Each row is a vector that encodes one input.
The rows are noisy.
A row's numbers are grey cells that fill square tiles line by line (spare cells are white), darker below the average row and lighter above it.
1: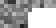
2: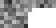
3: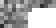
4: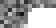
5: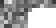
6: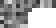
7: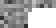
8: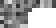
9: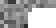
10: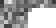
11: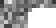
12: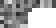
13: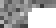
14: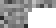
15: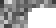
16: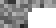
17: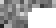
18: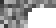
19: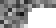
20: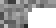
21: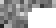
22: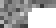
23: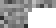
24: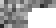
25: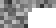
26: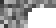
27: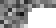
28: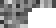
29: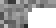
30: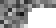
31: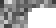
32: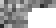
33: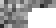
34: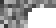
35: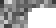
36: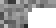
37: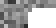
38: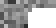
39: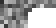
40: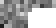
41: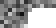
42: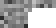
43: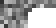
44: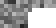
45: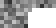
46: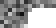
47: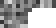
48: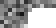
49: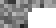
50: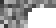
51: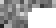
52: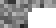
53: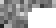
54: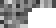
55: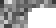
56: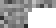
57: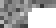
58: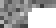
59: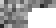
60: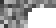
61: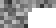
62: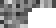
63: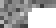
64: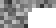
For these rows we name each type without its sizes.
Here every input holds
either a label, or a point on a line.
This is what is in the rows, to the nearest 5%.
About 45% of them hold a label. The rest hold a point on a line.
